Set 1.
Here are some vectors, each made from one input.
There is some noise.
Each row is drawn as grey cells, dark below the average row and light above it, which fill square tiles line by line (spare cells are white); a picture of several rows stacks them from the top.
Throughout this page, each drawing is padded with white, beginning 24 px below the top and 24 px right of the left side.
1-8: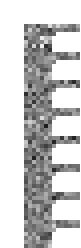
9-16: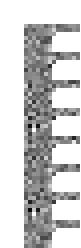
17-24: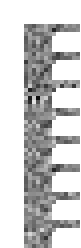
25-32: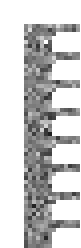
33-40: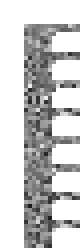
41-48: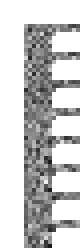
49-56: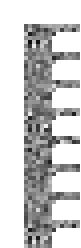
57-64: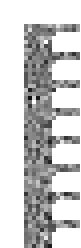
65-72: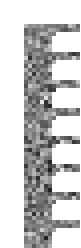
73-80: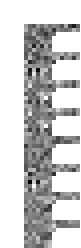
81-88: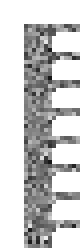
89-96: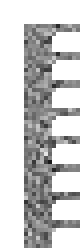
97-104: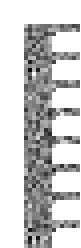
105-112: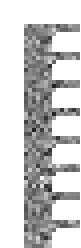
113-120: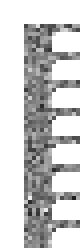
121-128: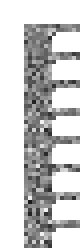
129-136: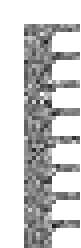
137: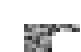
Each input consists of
either a point on a 4-point line and a point on an 11-point line, or a point on a 10-point line.
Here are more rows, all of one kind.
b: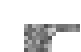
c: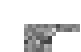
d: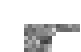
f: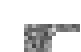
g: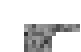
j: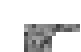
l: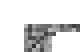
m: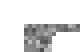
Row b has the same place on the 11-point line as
d and f.
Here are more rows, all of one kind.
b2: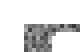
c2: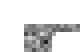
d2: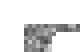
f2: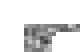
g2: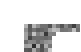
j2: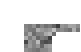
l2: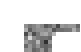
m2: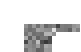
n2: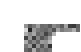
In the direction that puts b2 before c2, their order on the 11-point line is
b2, n2, l2, c2, f2, d2, g2, m2, j2.
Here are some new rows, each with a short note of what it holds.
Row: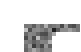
a point on a 4-point line and a point on an 11-point line
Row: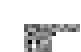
a point on a 10-point line
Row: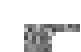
a point on a 4-point line and a point on an 11-point line
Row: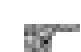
a point on a 4-point line and a point on an 11-point line
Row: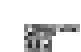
a point on a 10-point line
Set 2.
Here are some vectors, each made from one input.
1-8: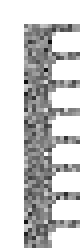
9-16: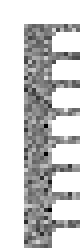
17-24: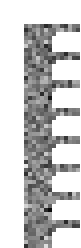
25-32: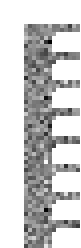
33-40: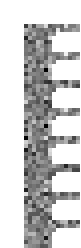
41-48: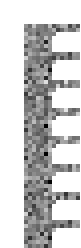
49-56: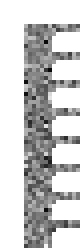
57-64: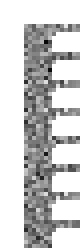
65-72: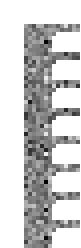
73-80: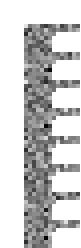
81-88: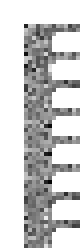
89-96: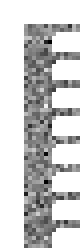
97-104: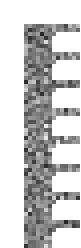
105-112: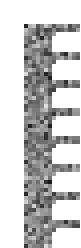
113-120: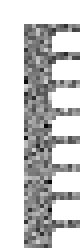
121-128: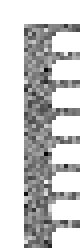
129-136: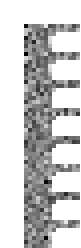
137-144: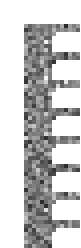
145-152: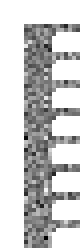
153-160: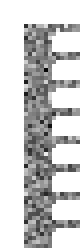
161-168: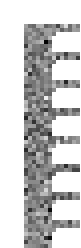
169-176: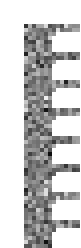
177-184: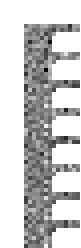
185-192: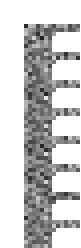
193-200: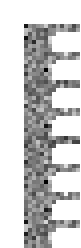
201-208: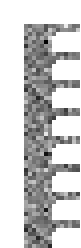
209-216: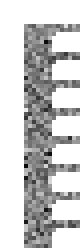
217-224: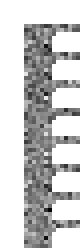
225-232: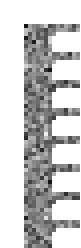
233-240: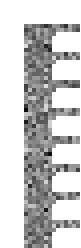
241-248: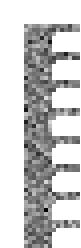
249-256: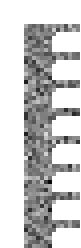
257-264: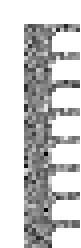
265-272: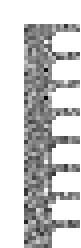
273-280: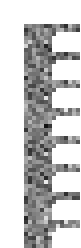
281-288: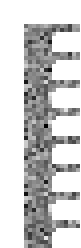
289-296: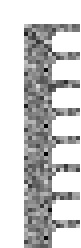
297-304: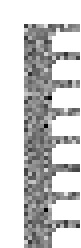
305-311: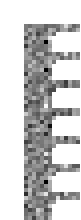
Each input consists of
either a node of a 12-node tree, or three true/false values.
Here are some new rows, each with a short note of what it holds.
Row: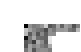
three true/false values
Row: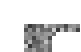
a node of a 12-node tree
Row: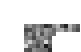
a node of a 12-node tree
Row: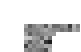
three true/false values
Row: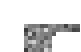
a node of a 12-node tree
